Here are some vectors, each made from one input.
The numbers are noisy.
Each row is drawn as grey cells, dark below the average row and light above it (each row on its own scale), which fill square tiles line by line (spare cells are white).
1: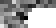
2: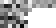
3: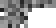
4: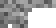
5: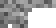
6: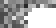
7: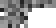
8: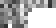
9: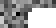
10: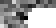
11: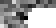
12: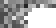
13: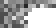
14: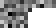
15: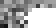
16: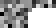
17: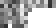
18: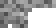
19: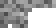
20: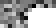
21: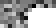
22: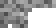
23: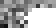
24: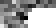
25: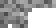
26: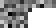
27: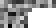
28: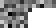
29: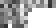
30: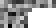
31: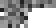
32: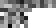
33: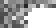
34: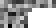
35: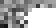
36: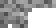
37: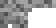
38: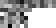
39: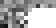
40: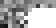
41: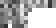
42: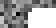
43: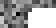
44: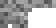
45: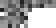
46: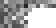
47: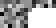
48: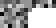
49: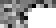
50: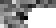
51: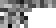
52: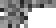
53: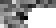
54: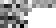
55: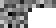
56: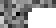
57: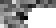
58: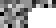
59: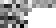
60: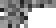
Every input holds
either one of 5 labels, or three true/false values.
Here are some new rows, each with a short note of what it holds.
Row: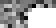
three true/false values
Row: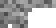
one of 5 labels
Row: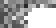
one of 5 labels
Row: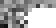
one of 5 labels
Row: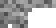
one of 5 labels
